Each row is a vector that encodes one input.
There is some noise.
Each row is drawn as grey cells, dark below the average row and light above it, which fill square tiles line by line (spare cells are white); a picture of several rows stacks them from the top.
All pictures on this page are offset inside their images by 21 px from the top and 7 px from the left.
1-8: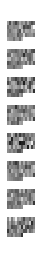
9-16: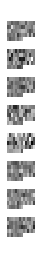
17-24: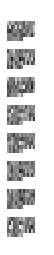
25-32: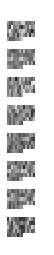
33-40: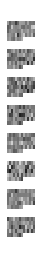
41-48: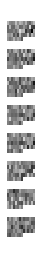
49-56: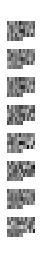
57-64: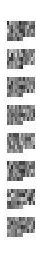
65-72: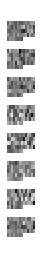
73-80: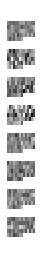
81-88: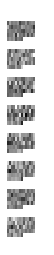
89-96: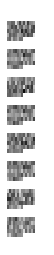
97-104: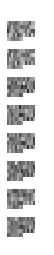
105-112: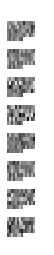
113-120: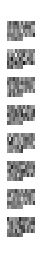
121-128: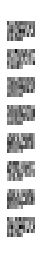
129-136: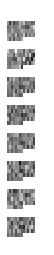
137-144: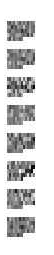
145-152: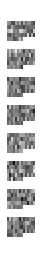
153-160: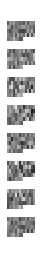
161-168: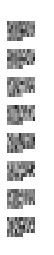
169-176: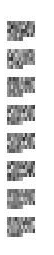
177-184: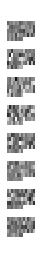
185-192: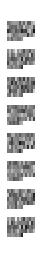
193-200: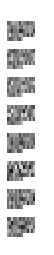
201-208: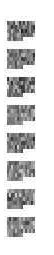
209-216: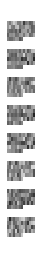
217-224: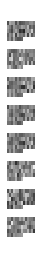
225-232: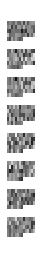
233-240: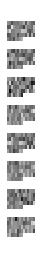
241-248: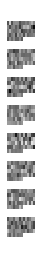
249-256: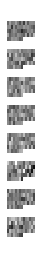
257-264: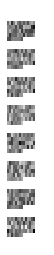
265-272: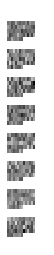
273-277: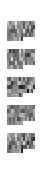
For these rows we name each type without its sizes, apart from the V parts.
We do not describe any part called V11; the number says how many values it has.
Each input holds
either a label, or four true/false values and a value of V11.
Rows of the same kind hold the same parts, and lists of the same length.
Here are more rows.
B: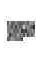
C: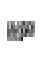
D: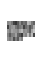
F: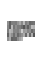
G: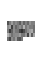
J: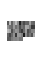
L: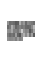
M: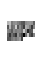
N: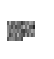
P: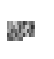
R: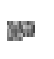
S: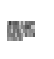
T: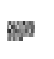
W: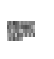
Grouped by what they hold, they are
B, D, F, G, J, L, N, R, S, W
C, M, P, T

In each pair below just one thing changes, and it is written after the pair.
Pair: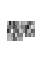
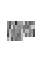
the value of V11
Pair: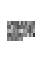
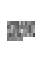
one of the four true/false values
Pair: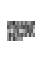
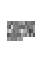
the value of V11
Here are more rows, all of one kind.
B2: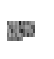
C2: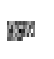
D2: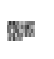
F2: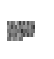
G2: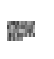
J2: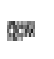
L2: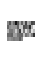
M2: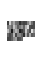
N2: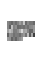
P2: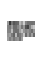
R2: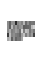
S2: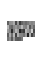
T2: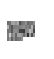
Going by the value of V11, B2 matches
C2, G2 and M2.
